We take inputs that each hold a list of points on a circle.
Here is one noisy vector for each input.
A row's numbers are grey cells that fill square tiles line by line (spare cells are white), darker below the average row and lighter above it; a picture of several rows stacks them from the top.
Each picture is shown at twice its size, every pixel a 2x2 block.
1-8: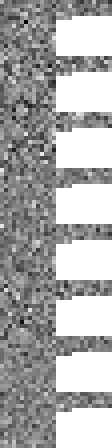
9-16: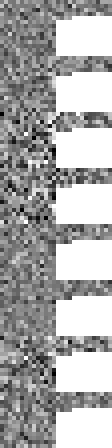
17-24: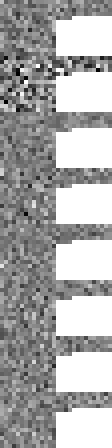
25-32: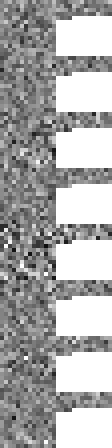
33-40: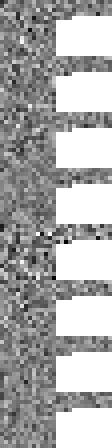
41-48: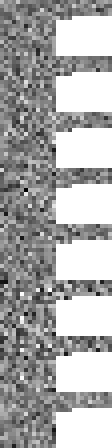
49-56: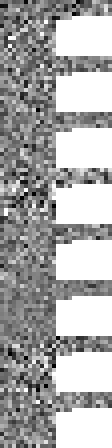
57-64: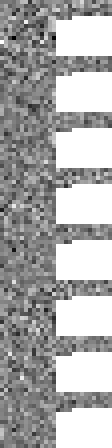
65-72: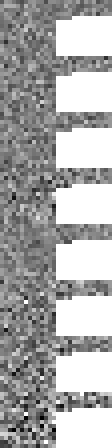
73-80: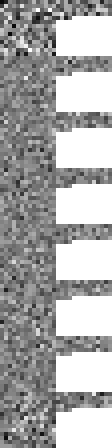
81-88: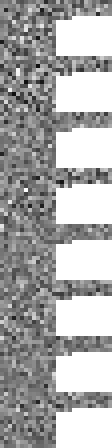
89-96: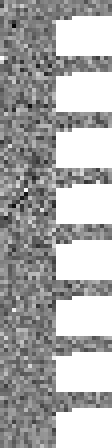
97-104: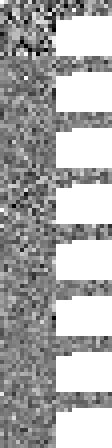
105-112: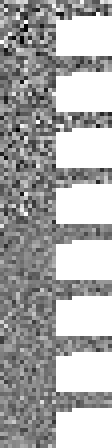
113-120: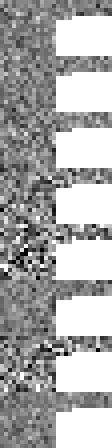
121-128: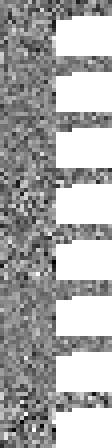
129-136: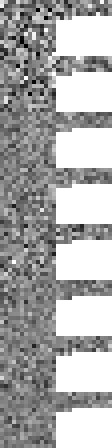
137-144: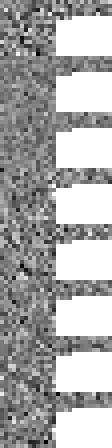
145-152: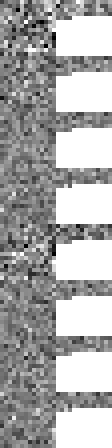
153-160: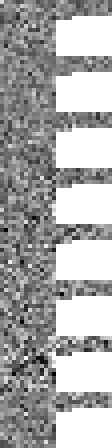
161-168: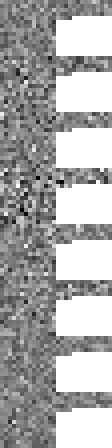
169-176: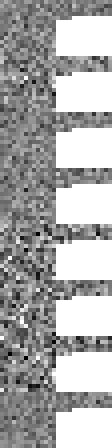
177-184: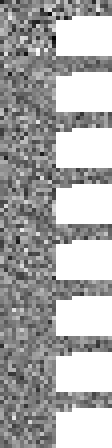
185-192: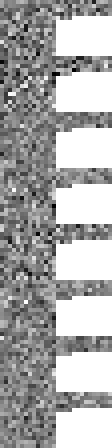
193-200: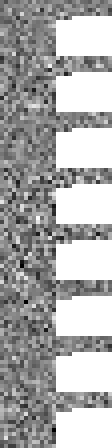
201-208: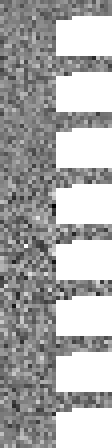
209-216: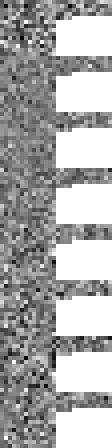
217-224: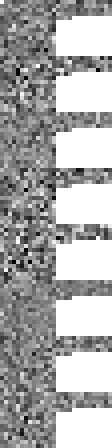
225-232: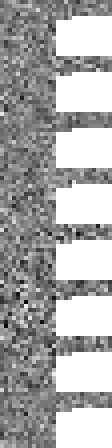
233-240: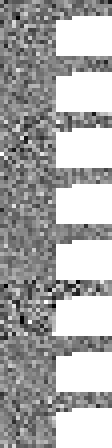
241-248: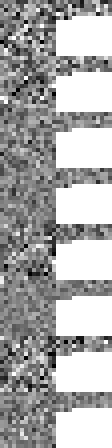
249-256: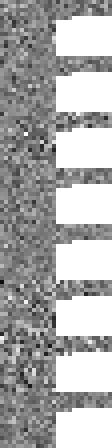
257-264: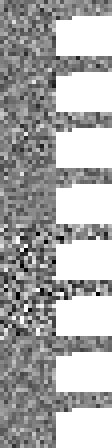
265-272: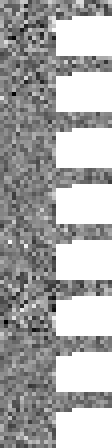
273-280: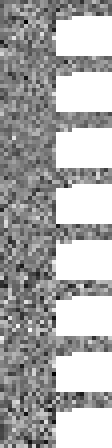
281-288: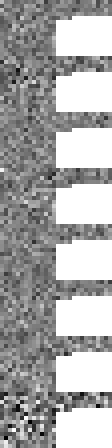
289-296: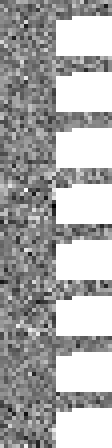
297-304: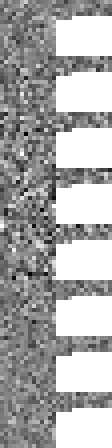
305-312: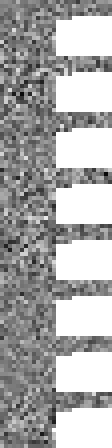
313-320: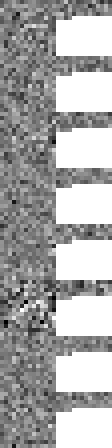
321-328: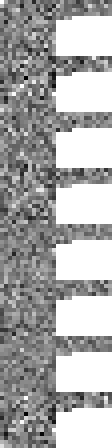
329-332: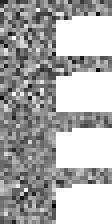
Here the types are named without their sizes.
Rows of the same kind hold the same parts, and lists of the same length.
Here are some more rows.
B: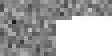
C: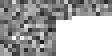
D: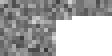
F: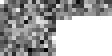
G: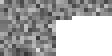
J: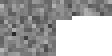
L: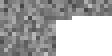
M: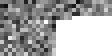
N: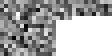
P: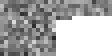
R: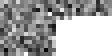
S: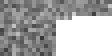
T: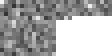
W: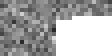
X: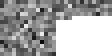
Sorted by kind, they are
B, D, N, S, W, X
C, F, G, L, P, T
J, R
M

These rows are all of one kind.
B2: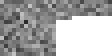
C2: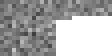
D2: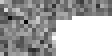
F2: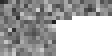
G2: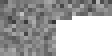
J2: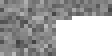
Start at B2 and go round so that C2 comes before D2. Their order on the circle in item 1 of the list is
B2, J2, F2, G2, C2, D2.
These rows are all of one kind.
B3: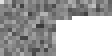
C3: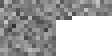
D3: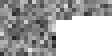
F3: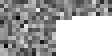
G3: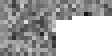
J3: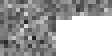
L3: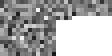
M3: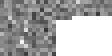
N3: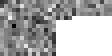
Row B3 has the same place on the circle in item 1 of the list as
F3 and G3.
